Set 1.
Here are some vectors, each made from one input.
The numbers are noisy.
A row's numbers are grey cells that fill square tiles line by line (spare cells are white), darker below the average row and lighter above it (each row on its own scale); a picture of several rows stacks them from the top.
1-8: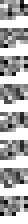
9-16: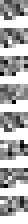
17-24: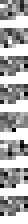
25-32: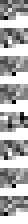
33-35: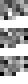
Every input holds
a node of an 8-node tree.
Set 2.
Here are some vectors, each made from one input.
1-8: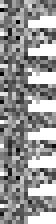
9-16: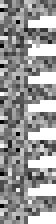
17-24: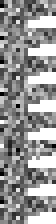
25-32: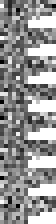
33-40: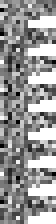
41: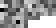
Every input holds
a point on an 8-point line.
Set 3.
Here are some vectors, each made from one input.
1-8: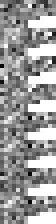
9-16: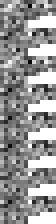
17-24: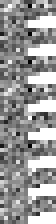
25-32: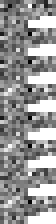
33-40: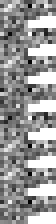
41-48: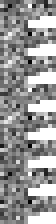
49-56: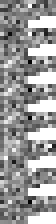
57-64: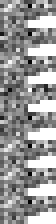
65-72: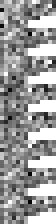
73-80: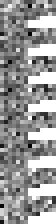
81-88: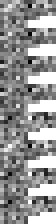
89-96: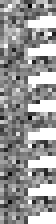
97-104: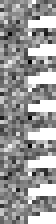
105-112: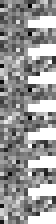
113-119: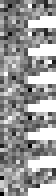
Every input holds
a point on a 10-point line.
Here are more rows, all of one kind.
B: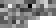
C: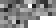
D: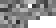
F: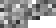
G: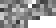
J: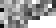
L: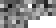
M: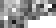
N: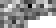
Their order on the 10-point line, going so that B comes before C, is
B, N, M, J, F, G, D, C, L.
